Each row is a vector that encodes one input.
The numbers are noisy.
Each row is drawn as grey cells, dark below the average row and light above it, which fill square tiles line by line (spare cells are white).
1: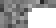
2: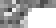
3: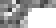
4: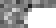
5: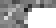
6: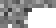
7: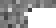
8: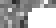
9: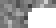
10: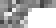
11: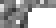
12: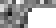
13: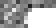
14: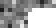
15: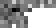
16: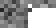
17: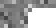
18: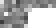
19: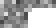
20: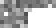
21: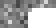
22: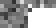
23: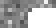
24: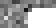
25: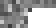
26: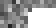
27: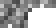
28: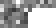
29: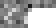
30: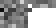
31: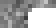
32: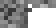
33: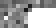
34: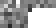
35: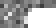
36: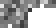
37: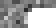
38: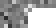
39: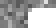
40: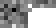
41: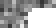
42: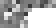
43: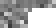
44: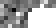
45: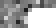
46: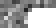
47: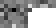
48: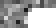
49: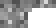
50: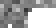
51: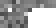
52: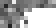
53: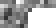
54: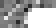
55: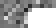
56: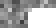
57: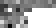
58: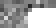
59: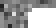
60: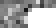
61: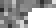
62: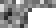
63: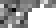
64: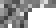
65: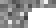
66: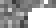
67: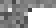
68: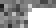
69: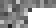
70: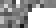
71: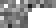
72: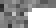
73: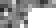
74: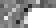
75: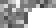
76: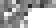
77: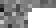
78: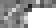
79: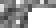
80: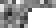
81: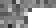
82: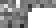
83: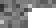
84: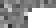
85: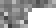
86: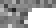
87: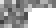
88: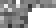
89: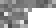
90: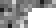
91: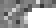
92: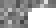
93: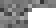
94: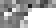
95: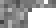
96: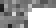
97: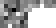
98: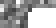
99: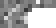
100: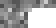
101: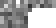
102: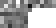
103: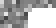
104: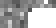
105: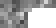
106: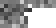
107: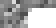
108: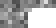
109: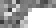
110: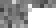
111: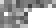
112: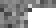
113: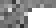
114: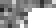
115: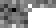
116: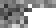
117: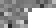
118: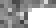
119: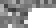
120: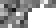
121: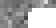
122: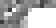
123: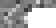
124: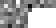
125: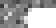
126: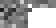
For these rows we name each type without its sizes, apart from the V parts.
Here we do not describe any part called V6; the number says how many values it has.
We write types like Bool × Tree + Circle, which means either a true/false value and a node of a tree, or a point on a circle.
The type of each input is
(Label + Line) × V6.
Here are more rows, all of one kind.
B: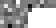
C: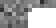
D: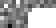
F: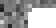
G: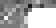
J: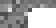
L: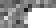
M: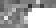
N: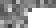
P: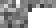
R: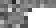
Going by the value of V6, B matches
D and P.
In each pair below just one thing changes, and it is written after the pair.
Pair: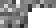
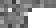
the value of V6
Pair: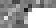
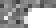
the label
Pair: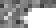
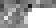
the label
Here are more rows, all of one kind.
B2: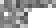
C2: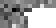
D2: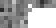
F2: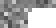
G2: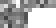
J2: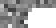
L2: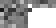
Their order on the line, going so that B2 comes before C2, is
B2, F2, D2, G2, J2, C2, L2.
